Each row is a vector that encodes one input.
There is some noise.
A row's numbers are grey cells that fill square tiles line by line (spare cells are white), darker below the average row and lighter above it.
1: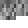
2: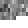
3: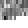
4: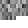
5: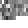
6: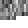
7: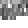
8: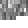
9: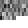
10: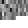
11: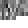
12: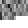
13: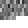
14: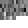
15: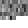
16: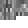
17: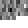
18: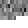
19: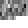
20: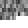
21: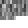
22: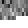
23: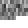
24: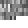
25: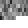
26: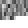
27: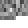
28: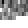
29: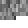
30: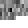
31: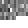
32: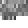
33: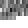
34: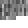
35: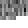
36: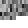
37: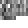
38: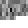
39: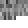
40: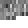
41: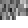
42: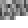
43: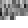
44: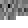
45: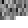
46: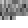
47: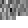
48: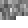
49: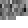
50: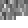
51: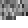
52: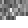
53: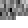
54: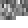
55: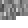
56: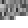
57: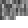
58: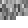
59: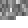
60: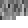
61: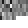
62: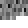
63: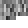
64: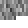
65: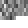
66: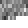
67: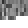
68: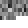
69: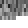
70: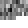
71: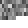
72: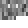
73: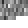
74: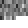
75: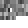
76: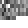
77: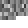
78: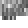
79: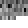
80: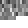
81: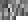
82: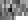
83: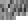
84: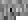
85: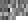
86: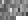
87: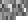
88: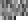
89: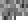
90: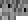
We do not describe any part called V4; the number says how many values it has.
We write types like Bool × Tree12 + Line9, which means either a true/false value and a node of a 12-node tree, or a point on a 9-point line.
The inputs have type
(Bool × Bool × Bool × Bool + Unit) × Label5 × V4.
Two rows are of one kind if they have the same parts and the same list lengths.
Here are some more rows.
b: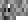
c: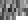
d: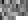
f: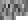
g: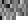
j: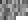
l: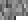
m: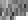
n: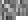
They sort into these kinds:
b, c
d, f, g, j, l, m, n

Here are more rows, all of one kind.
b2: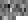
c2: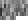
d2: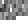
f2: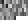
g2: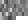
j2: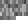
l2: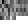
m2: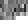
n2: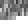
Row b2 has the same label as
c2, d2 and g2.
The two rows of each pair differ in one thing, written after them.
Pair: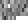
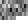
the value of V4
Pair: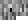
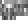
the label
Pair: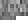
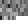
the value of V4
